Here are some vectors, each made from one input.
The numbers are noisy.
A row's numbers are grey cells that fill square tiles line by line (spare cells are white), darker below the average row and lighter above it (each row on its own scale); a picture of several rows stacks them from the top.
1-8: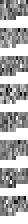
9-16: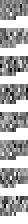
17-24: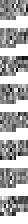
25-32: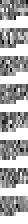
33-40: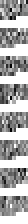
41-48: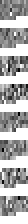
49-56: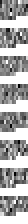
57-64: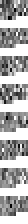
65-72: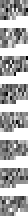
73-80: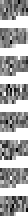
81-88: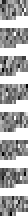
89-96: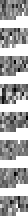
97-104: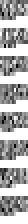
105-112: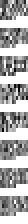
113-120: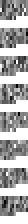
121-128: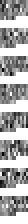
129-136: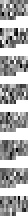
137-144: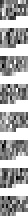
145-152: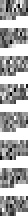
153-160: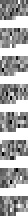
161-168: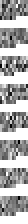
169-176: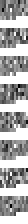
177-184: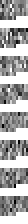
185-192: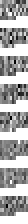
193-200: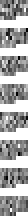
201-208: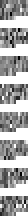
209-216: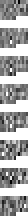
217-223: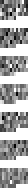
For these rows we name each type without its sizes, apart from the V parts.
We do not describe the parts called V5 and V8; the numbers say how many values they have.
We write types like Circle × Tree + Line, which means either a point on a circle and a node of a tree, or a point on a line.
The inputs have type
(Bool × Bool × Bool × Bool × Label + V5 × V8) × Tree.
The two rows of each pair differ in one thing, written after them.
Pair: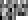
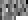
the node of the tree
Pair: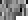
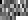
the value of V5
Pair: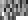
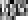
the node of the tree
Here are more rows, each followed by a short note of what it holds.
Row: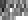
a label, a node of a tree and four true/false values
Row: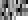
a label, a node of a tree and four true/false values
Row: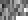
a label, a node of a tree and four true/false values
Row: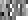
a node of a tree, a value of V5 and a value of V8
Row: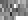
a label, a node of a tree and four true/false values
